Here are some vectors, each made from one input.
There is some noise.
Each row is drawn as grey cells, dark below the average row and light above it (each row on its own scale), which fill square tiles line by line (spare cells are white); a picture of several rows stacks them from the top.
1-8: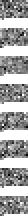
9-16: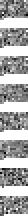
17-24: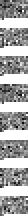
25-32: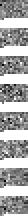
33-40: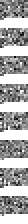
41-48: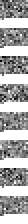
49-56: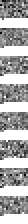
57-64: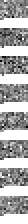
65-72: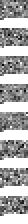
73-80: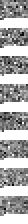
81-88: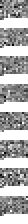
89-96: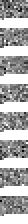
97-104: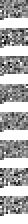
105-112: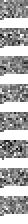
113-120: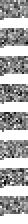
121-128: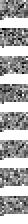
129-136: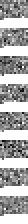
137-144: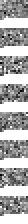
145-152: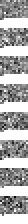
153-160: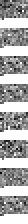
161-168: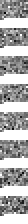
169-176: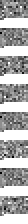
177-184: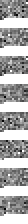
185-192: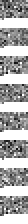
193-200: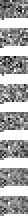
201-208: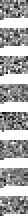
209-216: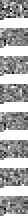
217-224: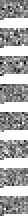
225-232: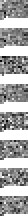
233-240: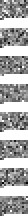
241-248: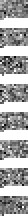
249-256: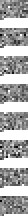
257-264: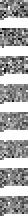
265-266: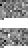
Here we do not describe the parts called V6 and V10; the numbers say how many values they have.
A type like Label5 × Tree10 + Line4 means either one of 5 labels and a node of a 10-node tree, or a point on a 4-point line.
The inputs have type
Bool × (Tree7 + V10) + V6.
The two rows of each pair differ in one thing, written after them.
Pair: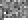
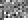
the true/false value
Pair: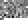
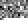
the node of the tree
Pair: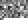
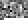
the node of the tree
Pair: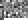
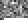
the node of the tree
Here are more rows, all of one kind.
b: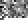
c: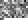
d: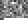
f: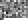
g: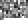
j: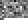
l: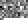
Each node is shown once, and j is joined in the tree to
d and l.
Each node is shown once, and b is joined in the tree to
c and l.
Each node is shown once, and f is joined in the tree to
g.
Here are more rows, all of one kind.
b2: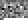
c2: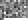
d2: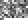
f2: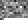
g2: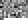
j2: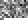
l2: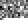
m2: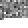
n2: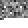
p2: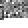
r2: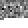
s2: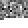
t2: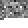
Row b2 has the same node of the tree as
f2, n2, r2 and t2.
